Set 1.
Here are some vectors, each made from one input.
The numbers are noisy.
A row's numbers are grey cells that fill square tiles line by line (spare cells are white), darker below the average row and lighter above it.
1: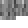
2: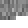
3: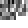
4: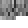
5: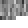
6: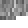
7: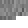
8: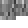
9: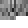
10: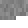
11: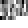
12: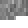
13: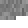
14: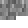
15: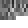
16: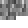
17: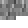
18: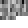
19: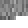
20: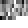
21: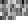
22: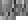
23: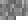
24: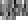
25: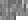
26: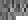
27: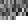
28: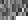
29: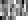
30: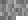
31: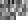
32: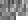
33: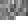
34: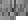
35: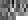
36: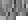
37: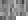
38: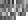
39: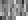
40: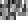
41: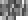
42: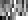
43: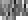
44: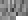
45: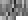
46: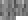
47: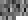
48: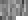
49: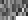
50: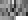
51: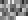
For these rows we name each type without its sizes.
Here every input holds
either a fixed value, or a node of a tree.
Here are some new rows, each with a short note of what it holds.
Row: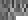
a fixed value
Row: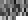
a fixed value
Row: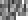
a node of a tree
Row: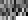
a fixed value
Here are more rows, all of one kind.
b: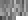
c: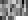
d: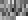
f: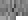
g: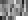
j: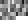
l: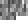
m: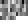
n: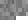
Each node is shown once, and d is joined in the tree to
l.
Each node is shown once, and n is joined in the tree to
b, f and m.
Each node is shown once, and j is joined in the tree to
b and l.
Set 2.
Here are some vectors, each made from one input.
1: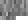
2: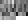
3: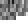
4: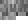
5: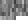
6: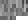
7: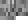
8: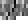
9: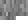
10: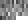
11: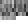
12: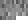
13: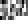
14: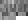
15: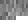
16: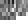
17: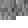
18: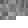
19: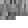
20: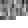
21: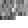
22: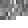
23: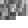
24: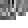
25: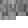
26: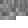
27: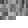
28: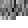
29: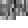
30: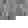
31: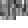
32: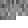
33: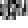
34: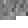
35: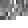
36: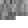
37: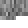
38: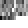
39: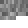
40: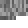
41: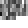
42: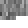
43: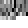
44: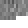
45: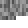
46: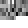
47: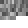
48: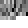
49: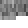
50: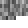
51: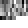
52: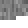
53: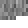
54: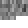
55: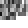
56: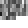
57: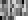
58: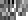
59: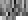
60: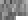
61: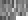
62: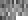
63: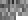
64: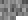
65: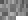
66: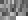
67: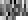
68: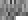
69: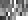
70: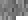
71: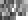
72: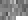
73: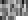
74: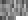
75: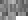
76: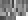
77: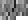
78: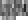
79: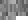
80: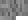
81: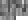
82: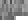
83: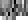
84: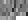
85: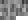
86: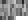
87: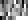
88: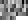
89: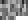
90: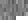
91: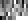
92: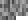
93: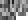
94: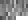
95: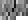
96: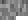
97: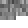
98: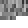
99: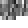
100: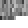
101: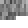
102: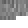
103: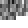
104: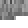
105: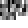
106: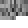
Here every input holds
a node of an 8-node tree.
